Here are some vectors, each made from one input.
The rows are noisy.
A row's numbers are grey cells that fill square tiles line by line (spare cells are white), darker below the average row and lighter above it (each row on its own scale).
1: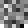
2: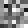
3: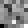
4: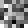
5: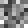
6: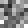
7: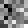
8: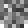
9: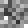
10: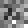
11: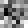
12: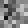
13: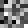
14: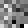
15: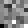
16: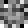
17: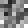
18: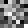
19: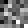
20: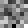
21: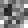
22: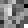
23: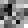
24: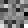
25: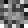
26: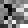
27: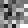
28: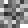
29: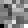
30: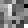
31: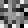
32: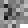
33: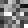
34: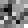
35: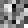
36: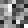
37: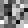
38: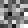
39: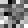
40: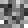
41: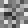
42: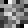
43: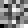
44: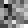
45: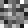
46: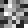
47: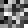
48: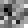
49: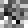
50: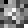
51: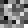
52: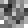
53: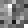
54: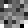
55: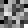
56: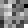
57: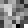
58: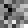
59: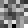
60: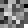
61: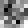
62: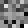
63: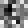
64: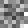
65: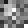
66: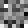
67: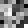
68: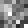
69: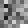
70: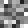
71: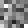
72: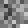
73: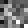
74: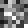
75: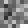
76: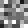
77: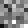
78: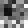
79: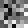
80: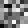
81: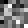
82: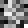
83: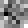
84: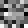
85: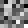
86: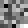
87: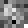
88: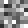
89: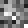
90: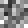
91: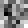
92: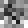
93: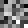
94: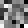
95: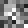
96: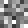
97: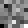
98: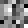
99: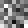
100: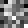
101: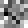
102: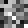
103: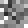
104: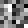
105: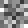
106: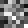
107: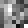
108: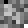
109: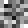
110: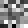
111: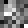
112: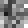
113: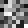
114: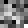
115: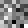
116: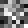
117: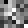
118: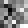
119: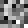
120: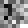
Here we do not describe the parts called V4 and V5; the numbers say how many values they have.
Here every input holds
a true/false value and a value of V5, together with either a point on a 6-point line, or a value of V4.
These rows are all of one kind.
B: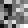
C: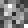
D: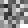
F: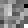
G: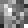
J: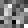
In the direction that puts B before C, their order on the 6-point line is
D, B, J, F, G, C.
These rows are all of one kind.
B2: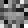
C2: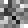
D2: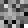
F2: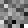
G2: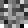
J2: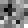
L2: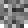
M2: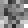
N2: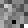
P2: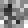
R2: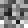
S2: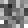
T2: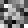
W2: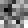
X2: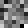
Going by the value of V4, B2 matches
G2, L2, R2 and W2.
